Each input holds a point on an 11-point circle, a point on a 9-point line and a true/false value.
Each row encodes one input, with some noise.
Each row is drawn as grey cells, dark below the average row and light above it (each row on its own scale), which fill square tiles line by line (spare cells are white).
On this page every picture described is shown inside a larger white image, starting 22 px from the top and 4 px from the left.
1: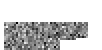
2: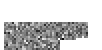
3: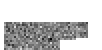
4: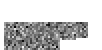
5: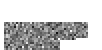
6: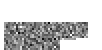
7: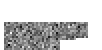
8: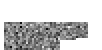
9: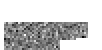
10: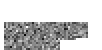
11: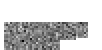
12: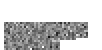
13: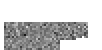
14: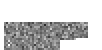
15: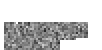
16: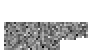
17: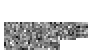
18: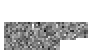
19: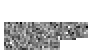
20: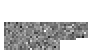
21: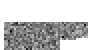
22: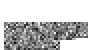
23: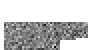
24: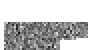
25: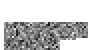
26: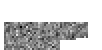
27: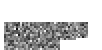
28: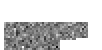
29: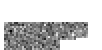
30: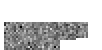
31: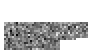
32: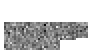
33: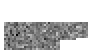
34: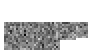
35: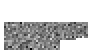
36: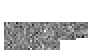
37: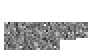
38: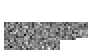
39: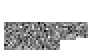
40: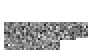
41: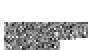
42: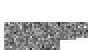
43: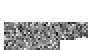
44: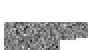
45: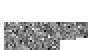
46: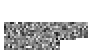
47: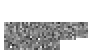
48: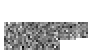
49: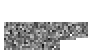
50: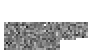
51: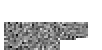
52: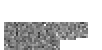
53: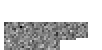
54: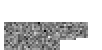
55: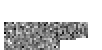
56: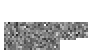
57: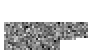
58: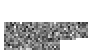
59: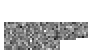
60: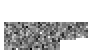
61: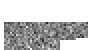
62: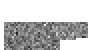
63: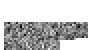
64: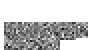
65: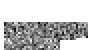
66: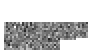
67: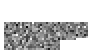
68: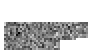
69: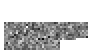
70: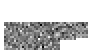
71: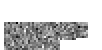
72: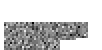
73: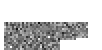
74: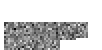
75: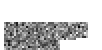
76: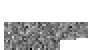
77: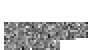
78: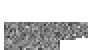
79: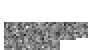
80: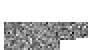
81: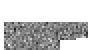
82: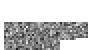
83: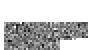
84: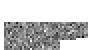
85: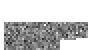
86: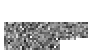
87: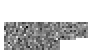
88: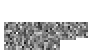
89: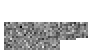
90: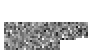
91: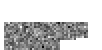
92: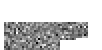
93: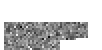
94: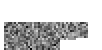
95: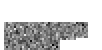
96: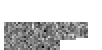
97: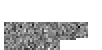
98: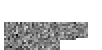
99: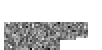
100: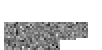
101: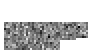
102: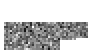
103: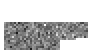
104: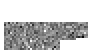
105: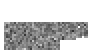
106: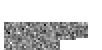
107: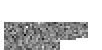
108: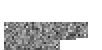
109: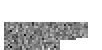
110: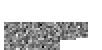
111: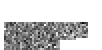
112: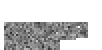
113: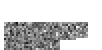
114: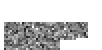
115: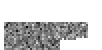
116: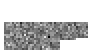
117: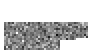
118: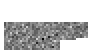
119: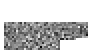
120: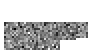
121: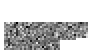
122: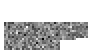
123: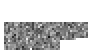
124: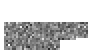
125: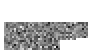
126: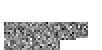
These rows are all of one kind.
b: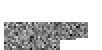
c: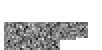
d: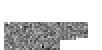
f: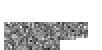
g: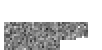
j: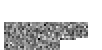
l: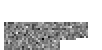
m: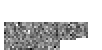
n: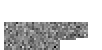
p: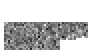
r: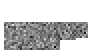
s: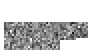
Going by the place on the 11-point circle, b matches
d, f, n and r.
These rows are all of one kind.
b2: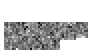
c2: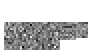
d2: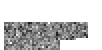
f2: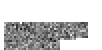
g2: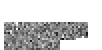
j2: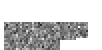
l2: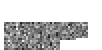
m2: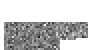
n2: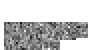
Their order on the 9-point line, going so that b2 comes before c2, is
g2, j2, d2, l2, b2, n2, m2, f2, c2.
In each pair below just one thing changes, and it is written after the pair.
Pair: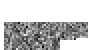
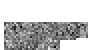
the true/false value
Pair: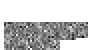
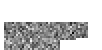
the place on the 9-point line
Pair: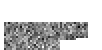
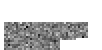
the true/false value
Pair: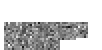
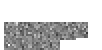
the true/false value
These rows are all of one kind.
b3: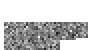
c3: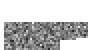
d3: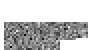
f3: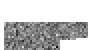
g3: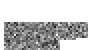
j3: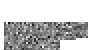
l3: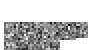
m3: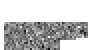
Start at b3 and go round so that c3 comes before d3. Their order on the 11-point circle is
b3, c3, j3, m3, d3, g3, l3, f3.
